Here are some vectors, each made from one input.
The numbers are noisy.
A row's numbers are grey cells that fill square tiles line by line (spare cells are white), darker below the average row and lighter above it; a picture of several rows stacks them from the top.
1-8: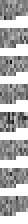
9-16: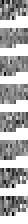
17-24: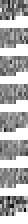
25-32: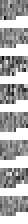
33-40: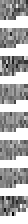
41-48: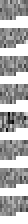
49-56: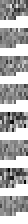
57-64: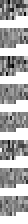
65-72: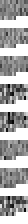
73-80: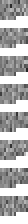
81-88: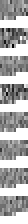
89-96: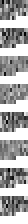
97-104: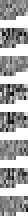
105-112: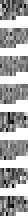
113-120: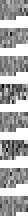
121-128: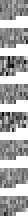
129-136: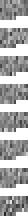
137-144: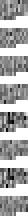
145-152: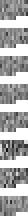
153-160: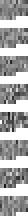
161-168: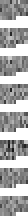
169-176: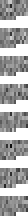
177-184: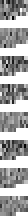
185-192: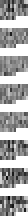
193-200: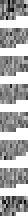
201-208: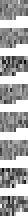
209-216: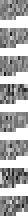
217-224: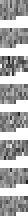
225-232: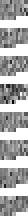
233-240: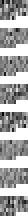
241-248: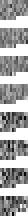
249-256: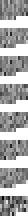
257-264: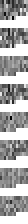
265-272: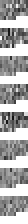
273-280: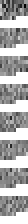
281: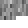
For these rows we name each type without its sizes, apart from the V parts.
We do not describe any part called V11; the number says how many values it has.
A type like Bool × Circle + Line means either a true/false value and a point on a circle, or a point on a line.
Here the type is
Bool × List(V11) + Line.
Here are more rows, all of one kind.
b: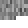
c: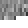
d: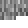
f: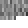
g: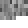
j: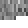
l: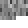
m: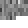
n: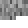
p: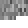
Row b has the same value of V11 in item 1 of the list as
n and p.
